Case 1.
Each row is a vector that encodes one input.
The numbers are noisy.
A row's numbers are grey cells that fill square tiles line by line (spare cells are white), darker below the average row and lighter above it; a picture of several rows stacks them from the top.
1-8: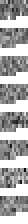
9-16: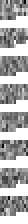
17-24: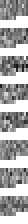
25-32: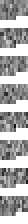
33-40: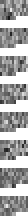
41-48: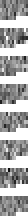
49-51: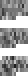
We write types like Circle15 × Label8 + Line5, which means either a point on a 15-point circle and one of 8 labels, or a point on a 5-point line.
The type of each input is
Bool × Bool × Bool × Bool.
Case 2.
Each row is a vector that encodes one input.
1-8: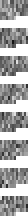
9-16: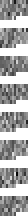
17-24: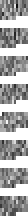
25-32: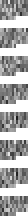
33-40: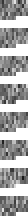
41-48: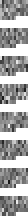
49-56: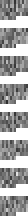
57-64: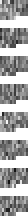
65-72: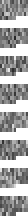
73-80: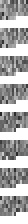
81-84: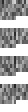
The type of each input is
Circle15.
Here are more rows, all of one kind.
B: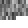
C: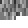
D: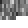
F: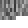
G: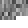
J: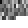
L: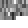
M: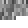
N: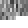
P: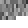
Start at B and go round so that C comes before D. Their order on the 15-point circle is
B, L, N, P, M, G, C, F, D, J.
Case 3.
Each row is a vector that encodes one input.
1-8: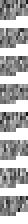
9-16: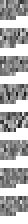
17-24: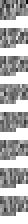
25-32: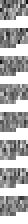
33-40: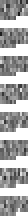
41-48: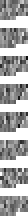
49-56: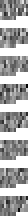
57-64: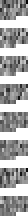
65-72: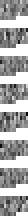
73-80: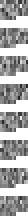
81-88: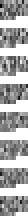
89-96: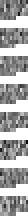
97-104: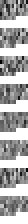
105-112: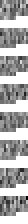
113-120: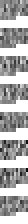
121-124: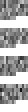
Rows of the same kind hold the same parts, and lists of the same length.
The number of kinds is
2.
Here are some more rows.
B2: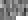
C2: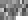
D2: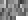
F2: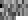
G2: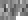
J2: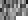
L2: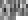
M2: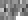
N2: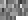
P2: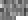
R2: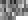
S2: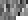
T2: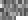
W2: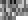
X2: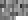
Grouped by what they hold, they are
B2, C2, D2, F2, G2, J2, L2, M2, N2, P2, S2, T2, X2
R2, W2

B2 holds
three true/false values.
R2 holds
a fixed value.
